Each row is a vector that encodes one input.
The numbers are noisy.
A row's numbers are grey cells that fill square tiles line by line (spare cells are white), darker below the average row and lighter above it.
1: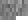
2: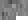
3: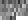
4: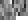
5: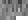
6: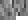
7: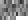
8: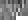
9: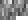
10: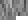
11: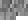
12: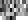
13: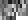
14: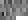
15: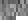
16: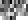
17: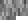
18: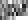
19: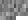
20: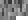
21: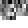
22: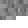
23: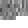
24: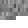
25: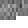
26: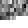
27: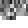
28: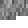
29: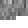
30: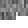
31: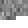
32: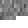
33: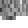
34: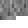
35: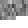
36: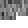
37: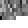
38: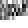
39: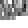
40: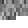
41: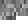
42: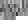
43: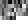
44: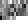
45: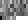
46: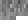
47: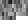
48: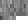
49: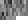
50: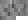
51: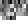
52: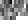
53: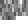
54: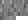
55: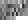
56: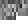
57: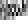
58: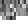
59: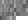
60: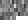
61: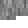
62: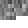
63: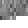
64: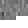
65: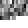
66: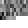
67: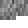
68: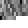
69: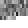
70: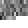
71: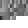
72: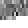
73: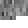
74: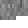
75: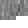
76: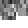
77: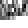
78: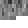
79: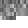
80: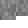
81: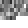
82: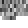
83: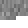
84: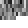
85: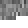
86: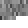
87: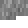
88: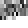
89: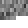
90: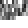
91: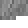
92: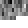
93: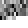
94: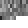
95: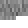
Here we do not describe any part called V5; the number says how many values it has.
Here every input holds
a node of a 7-node tree, together with either a point on a 4-point line, or a value of V5.
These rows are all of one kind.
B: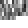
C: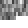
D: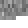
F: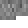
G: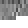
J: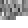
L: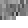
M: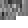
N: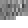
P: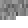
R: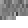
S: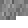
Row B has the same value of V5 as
J, M and N.
